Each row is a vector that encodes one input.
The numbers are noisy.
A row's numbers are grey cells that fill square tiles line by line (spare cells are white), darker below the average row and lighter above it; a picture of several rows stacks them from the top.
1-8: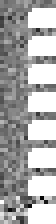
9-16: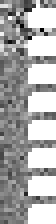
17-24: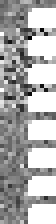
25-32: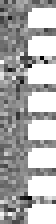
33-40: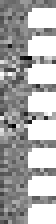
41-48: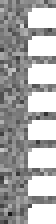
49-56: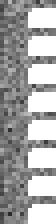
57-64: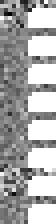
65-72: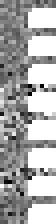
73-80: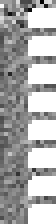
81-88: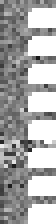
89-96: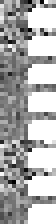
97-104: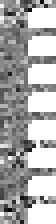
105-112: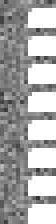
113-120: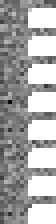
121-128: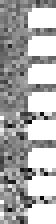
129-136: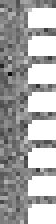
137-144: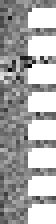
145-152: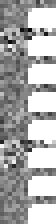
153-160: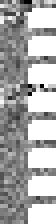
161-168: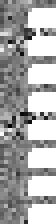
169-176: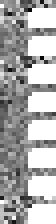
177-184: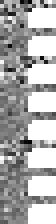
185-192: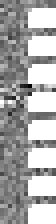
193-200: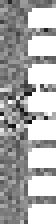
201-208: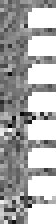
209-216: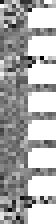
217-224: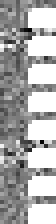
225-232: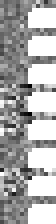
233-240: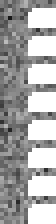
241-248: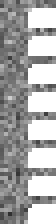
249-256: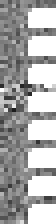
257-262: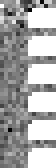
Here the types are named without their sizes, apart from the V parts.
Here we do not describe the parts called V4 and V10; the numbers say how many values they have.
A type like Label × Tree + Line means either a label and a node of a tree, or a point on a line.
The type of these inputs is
Bool × (Line + V4) × V10 + Label.
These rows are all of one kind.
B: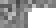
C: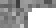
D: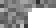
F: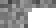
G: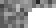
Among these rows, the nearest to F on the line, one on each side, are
B and C.
